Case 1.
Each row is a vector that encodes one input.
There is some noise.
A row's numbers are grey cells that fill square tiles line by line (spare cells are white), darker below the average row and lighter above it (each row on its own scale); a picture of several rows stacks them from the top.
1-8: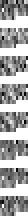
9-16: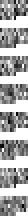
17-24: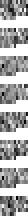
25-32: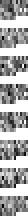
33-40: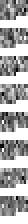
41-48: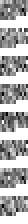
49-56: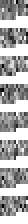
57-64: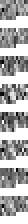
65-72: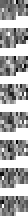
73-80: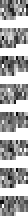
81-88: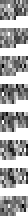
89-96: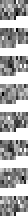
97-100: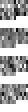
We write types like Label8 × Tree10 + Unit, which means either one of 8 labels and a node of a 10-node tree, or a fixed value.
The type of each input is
List2(Line6).
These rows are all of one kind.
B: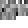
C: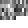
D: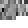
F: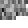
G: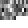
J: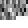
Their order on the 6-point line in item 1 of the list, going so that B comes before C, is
B, D, F, C, G, J.
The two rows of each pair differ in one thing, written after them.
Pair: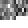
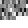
the place on the 6-point line in item 2 of the list
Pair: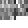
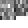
the place on the 6-point line in item 1 of the list
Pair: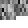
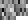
the place on the 6-point line in item 2 of the list
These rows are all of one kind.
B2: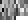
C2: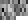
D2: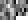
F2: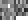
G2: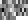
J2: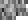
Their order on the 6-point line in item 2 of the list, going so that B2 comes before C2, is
F2, D2, B2, C2, J2, G2.
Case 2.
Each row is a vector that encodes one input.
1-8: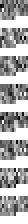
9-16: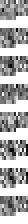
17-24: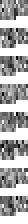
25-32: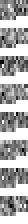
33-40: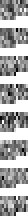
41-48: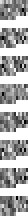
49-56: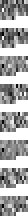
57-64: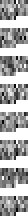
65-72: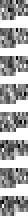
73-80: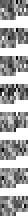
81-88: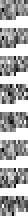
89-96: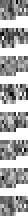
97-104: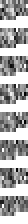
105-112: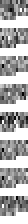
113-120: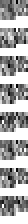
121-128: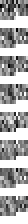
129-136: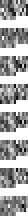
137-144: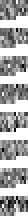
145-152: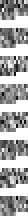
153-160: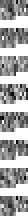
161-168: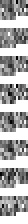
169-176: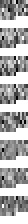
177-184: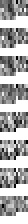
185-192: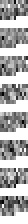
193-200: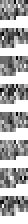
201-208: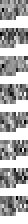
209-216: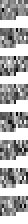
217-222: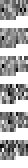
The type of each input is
List2(Line12).
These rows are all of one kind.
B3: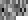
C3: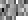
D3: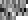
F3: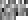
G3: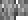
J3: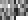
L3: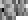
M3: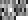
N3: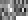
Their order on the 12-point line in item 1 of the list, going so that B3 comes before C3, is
D3, B3, N3, M3, L3, J3, C3, G3, F3.
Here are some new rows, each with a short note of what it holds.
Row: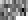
the empty list
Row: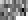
the empty list
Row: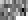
the empty list
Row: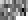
the empty list
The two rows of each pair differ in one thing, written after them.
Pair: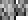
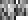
the place on the 12-point line in item 2 of the list
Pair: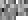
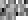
the place on the 12-point line in item 2 of the list
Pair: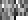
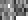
the place on the 12-point line in item 1 of the list
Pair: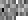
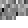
the place on the 12-point line in item 2 of the list
